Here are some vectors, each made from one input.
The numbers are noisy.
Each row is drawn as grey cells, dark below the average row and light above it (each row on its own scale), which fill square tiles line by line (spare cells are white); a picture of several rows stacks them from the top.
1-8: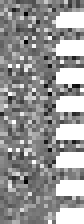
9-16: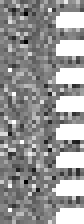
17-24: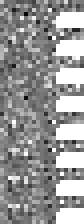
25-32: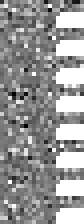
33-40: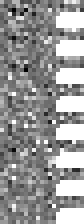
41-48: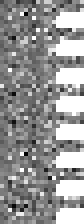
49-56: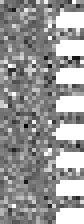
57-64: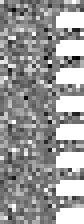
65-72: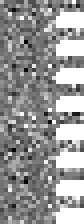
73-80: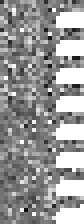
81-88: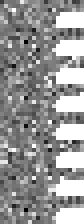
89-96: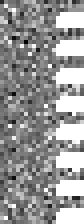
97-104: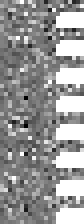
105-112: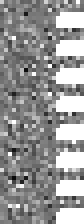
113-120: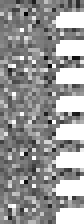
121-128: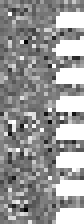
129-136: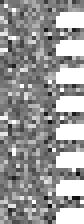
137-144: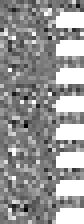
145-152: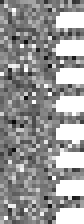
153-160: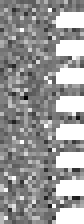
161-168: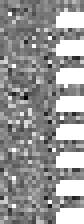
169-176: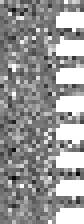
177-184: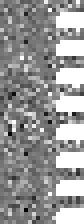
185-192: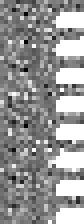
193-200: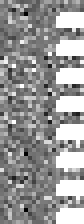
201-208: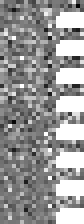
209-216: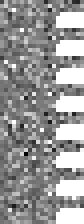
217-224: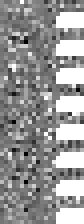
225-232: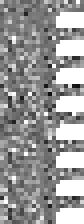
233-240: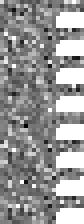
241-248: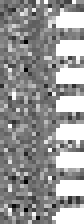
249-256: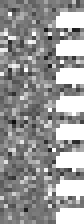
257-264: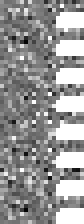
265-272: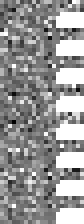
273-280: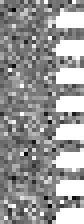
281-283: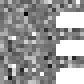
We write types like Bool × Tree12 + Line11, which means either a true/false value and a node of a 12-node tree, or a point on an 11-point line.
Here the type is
Bool × Bool × Bool × Bool × Line4 + Line5 × (Line6 + Line11).
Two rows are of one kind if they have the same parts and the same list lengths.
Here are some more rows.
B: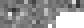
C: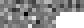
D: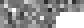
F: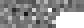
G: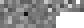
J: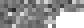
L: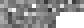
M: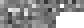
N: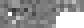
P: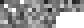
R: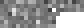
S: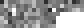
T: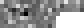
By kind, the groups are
B, C, F, G, J, N, T
D, P, R, S
L, M

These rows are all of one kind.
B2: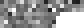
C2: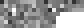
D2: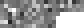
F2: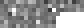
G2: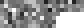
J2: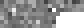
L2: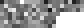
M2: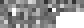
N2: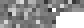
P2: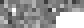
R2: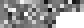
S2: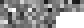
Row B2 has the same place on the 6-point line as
C2, J2 and P2.
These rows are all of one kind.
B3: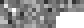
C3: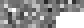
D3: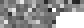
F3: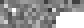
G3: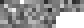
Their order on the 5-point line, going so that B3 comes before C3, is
D3, G3, F3, B3, C3.
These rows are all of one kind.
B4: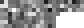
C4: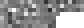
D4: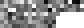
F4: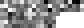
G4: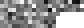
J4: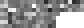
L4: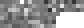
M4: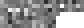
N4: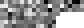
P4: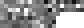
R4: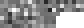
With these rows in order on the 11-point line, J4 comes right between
D4 and F4.
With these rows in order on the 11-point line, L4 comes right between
M4 and R4.
